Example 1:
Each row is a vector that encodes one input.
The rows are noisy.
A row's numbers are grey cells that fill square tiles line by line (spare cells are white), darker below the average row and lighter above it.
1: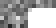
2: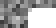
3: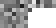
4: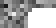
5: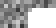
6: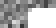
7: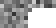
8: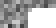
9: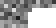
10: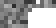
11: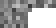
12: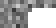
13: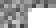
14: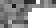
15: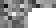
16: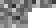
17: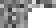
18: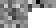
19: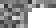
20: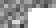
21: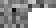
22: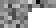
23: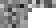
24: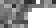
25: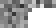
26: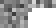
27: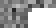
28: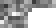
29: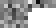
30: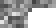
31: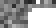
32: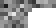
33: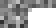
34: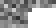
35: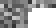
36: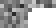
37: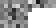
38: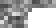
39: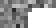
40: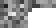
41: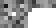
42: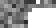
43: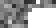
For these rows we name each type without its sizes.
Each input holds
a label and a true/false value.
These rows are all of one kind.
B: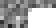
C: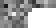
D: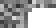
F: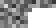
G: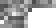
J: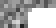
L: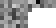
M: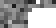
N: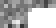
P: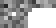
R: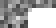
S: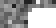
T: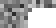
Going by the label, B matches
J, N and R.
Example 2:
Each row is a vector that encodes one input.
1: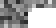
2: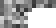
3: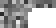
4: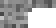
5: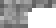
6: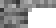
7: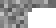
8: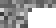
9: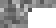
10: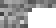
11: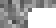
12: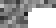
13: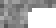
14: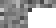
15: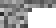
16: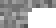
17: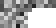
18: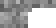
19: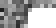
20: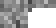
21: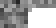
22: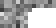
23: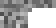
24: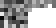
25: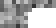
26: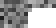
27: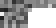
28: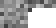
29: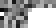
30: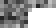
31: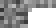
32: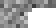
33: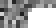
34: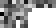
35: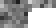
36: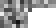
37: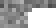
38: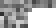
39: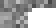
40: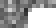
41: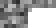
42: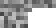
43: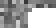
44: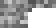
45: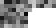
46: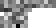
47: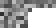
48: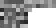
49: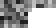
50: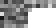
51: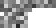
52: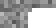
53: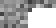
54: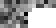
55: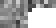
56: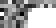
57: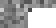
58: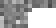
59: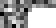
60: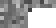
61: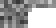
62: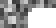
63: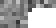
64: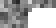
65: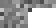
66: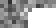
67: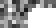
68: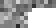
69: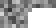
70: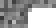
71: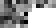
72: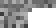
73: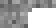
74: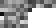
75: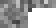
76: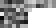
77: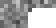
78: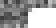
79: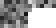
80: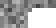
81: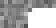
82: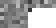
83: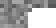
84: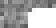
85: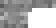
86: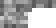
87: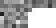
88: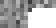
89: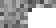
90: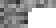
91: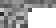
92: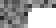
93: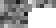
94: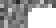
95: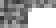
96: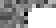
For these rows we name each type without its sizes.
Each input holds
either a label, or a point on a line.
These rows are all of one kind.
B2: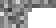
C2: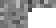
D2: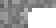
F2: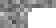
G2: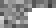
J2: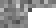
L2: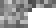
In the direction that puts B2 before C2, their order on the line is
B2, G2, F2, D2, L2, J2, C2.
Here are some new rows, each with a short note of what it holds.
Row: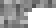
a point on a line
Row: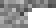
a point on a line
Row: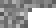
a point on a line
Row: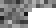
a label
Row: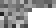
a point on a line
